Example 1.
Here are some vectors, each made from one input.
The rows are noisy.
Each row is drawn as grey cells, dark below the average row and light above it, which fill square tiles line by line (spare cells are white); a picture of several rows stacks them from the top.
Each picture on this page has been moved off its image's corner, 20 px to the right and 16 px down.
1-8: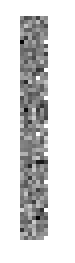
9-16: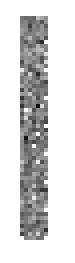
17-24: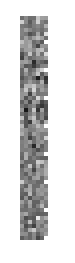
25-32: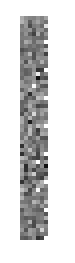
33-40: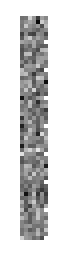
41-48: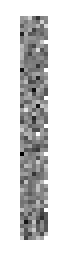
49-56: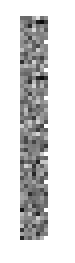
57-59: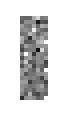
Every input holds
one of 8 labels, together with either a fixed value, or three true/false values.
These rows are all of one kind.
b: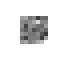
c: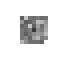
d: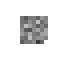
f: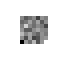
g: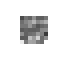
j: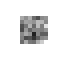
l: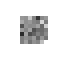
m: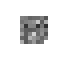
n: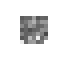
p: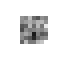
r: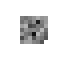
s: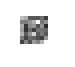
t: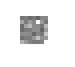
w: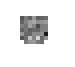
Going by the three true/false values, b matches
j, l and p.
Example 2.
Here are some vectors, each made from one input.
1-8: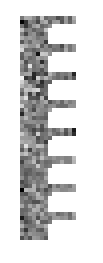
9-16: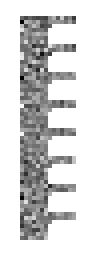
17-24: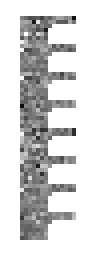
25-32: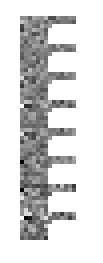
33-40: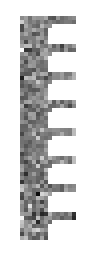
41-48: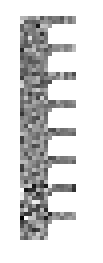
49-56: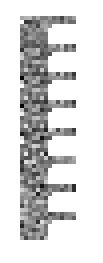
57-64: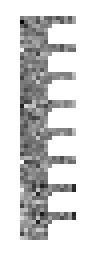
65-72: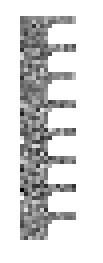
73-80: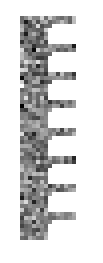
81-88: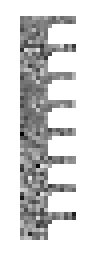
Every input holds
a node of a 10-node tree and a true/false value.
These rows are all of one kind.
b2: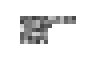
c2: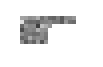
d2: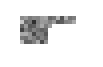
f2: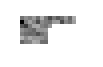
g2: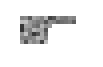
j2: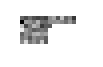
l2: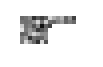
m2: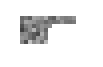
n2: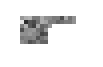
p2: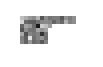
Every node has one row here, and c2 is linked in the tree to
g2 and p2.
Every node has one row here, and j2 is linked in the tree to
b2 and f2.
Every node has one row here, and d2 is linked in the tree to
n2.
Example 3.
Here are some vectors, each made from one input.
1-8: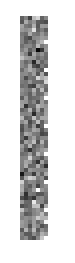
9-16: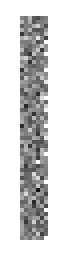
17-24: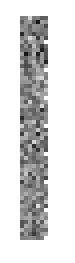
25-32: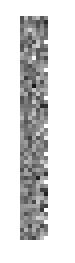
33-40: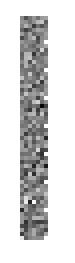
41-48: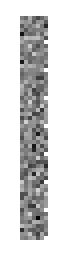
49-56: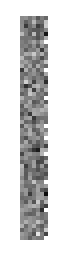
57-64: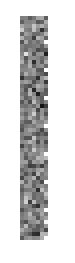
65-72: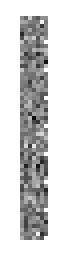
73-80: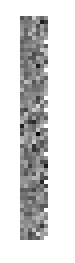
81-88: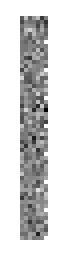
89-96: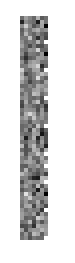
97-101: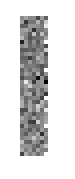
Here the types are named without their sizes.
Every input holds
a label, together with either a fixed value, or four true/false values.
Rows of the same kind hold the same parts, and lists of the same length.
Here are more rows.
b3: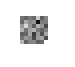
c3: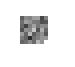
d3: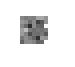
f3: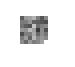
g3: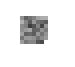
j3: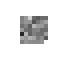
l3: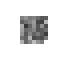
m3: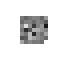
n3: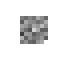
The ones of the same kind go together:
b3, d3, g3, j3, l3, m3, n3
c3, f3

